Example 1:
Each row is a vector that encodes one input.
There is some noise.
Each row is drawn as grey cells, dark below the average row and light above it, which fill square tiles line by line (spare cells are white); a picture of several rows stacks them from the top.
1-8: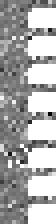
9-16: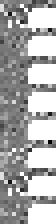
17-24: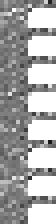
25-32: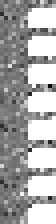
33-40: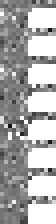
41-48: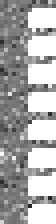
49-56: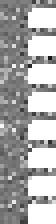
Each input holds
a list of up to two points on a 5-point line.
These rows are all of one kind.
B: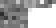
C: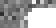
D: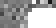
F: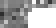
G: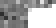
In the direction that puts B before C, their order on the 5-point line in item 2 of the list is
B, G, C, F, D.
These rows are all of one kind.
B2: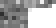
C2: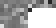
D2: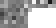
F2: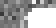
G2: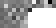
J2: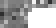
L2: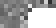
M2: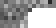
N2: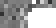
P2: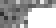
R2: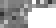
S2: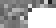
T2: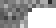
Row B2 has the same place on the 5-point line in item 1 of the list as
D2, J2 and R2.
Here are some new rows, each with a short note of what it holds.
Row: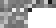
a list of two items
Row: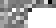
a list of two items
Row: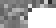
a list of two items
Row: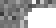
a list of two items
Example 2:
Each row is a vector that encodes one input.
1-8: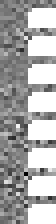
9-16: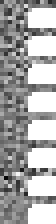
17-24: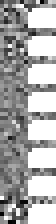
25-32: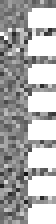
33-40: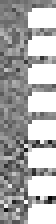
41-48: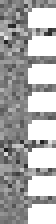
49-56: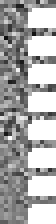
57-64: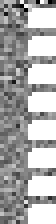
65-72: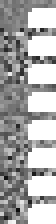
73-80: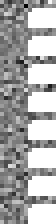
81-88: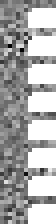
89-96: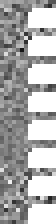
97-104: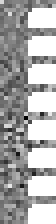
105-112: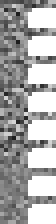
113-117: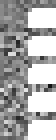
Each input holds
a list of up to two points on a 13-point circle.
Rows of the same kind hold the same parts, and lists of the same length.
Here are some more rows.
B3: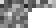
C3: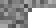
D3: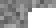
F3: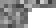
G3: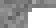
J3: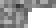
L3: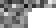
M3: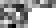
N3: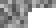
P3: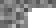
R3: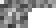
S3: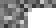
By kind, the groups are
B3, R3
C3, M3
D3, F3, G3, J3, L3, N3, P3, S3

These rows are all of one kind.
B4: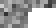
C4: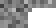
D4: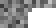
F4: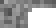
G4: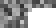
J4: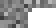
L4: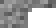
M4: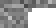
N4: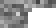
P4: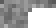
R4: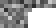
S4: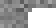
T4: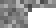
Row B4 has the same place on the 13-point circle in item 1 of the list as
L4, M4 and R4.
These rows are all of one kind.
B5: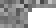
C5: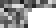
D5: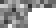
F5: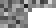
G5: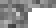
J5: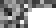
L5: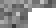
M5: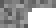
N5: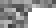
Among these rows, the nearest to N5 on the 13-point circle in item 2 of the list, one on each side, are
F5 and J5.
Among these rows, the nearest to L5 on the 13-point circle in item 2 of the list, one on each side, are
D5 and J5.
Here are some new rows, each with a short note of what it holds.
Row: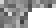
the empty list
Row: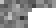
the empty list
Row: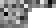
the empty list
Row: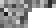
the empty list
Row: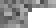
a list of one item
